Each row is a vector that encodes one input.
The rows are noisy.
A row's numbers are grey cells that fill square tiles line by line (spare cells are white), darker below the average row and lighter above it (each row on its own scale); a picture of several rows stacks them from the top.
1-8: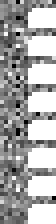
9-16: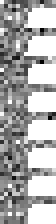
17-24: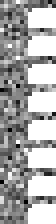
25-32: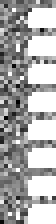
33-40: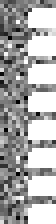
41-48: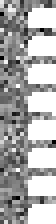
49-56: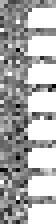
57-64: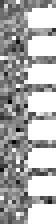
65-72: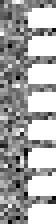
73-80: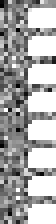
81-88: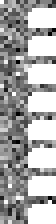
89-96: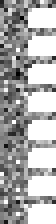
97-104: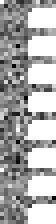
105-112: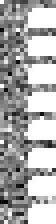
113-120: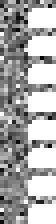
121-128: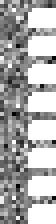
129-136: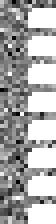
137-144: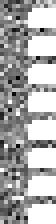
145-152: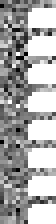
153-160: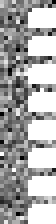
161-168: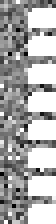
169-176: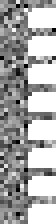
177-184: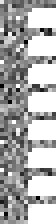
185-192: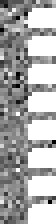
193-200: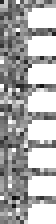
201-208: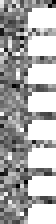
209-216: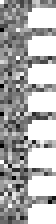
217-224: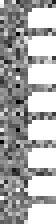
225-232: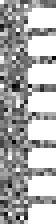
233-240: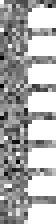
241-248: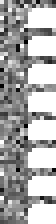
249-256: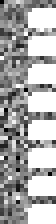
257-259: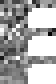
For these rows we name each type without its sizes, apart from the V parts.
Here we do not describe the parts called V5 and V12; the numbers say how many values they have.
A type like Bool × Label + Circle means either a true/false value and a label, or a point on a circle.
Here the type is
Circle × ((Line + V12) × V5 + Tree).
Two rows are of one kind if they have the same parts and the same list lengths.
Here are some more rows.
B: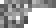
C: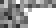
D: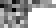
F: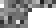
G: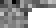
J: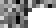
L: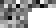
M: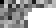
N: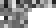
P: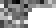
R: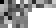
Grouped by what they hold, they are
B, D, J
C, L, M, R
F, G, N, P

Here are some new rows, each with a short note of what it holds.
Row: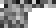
a point on a circle, a value of V5 and a value of V12
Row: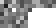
a point on a circle, a value of V5 and a value of V12
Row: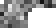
a point on a circle, a point on a line and a value of V5
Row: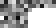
a point on a circle, a value of V5 and a value of V12
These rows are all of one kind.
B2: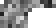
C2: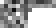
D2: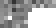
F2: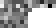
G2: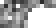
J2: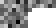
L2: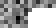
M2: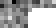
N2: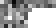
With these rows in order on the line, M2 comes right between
D2 and G2.
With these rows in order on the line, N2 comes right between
F2 and L2.
